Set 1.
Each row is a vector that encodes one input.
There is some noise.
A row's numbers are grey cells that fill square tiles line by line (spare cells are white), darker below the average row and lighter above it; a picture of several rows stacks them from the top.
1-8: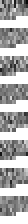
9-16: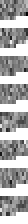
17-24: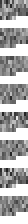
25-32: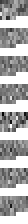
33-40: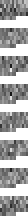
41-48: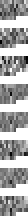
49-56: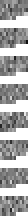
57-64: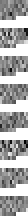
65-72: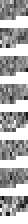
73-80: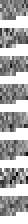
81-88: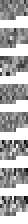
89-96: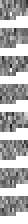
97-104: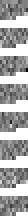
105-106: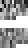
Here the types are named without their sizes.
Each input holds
a list of points on a circle.
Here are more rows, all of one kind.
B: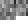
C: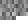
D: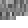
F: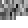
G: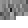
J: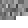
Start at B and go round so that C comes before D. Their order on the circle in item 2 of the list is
B, C, D, J, F, G.
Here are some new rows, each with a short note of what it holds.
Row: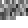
a list of two items
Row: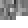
a list of two items
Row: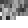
the empty list
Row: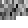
a list of two items
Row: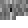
a list of two items
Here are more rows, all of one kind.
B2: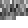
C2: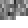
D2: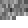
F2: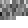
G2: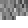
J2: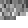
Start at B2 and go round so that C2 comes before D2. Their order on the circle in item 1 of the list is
B2, F2, C2, G2, J2, D2.
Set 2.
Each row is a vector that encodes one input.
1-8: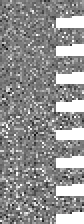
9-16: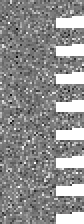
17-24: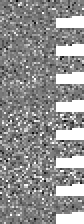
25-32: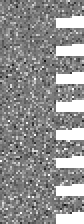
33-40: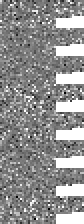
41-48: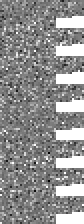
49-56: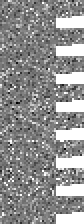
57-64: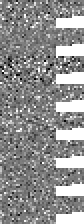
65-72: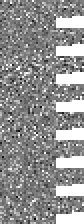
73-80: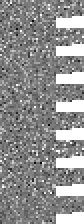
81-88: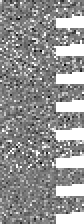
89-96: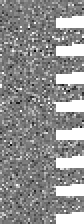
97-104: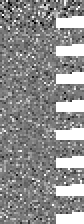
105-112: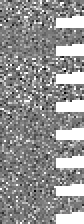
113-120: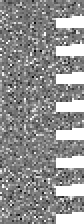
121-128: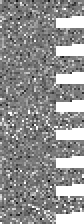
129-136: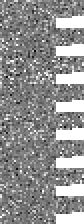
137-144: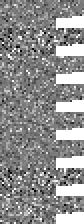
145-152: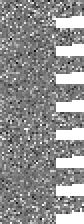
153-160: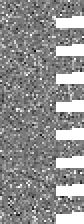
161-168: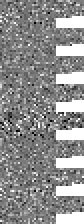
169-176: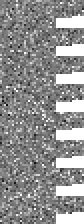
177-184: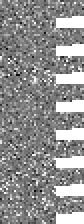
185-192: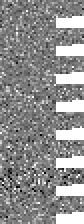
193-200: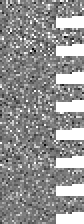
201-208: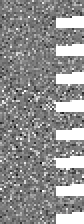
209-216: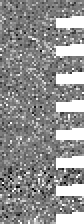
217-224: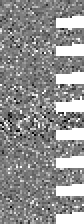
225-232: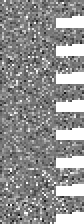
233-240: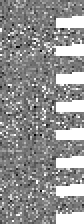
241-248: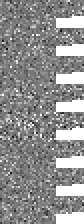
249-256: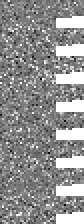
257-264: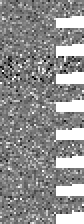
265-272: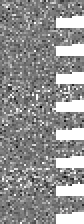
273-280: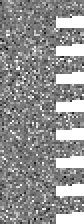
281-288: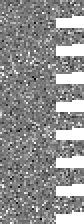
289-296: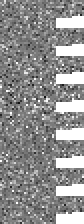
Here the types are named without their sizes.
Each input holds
a list of points on a line.
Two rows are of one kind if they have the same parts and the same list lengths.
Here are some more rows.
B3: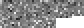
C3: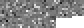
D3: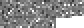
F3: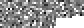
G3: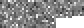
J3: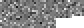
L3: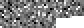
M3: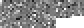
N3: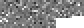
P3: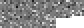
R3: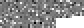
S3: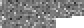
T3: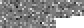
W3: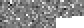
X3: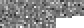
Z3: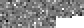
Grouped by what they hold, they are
B3, J3, M3, N3, P3, R3, S3, T3
C3, D3, F3, G3, W3, X3, Z3
L3

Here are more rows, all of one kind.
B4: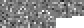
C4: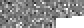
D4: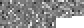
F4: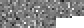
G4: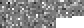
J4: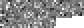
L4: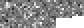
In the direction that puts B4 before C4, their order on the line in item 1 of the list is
D4, B4, J4, L4, G4, F4, C4.
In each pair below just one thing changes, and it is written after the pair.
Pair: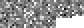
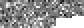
the place on the line in item 1 of the list
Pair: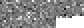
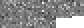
the place on the line in item 2 of the list
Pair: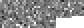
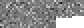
the place on the line in item 1 of the list
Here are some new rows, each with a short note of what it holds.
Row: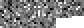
the empty list
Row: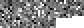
the empty list
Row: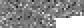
a list of one item
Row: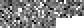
the empty list
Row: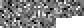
the empty list
